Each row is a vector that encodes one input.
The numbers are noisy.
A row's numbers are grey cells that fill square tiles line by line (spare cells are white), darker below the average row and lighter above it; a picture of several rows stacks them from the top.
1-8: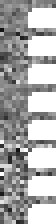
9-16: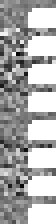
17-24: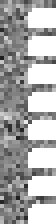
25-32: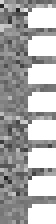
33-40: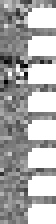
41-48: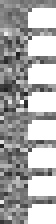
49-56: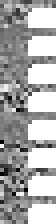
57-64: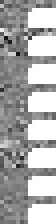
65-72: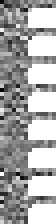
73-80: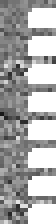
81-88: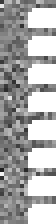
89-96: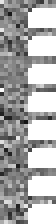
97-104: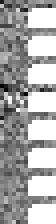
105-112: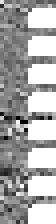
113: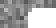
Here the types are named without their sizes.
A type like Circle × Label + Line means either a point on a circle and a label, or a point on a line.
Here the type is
List(Line) × Tree.
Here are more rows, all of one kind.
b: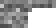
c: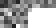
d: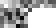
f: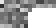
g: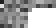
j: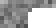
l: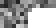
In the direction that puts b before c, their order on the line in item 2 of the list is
b, j, f, l, g, c, d.
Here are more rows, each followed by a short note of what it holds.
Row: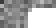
a node of a tree, together with a list of one item
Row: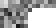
a node of a tree, together with the empty list
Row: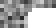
a node of a tree, together with a list of one item
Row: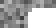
a node of a tree, together with a list of two items
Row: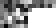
a node of a tree, together with a list of one item
